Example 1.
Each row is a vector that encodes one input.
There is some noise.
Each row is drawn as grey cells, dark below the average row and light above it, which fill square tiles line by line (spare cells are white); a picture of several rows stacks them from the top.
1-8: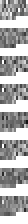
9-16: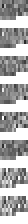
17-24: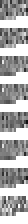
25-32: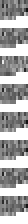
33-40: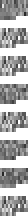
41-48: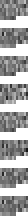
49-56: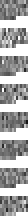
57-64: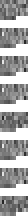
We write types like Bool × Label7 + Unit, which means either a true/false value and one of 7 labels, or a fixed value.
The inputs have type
Circle6 + Unit.
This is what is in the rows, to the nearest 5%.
About 85% of them hold a point on a 6-point circle. The rest hold a fixed value.
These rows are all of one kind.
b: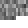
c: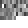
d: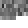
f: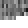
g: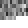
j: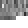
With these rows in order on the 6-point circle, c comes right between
g and j.
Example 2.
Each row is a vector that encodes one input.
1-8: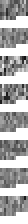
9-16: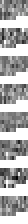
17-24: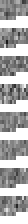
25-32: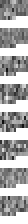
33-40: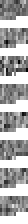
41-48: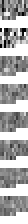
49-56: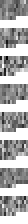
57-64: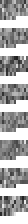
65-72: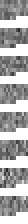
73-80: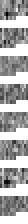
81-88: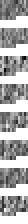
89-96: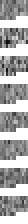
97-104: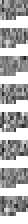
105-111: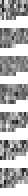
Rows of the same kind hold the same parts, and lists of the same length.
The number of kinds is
2.
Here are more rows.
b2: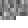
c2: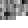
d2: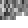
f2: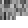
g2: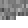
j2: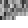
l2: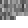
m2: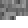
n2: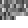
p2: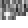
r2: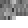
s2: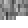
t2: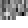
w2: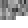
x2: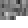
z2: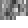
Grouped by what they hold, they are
b2, c2, d2, f2, g2, j2, l2, m2, n2, p2, s2, t2, w2, x2, z2
r2

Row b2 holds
a point on an 18-point circle.
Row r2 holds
a fixed value.
